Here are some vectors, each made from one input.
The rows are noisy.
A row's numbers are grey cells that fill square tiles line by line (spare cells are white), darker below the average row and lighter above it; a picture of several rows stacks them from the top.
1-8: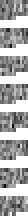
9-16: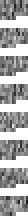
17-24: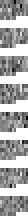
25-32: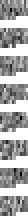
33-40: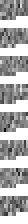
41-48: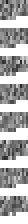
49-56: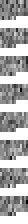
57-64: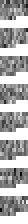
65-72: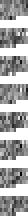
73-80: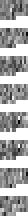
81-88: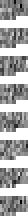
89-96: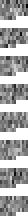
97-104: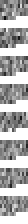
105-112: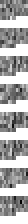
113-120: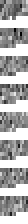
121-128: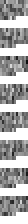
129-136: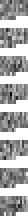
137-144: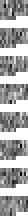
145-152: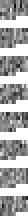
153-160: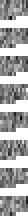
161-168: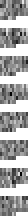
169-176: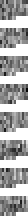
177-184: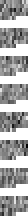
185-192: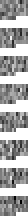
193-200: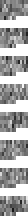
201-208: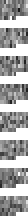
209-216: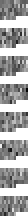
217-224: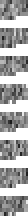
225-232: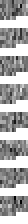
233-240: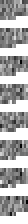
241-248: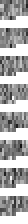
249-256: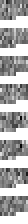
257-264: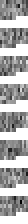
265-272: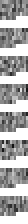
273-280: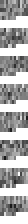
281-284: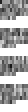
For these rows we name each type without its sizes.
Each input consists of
a point on a line, together with either a fixed value, or three true/false values.
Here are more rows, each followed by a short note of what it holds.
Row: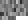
a point on a line
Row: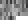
a point on a line
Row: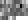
a point on a line and three true/false values
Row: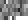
a point on a line and three true/false values
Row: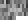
a point on a line
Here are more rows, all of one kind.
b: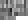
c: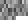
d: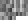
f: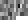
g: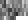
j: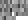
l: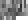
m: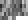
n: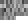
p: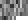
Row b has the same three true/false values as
d, g and l.
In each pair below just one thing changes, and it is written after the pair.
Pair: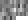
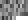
the place on the line
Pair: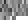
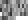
the place on the line
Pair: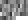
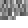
the place on the line
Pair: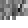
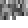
one of the three true/false values
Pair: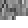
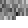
one of the three true/false values
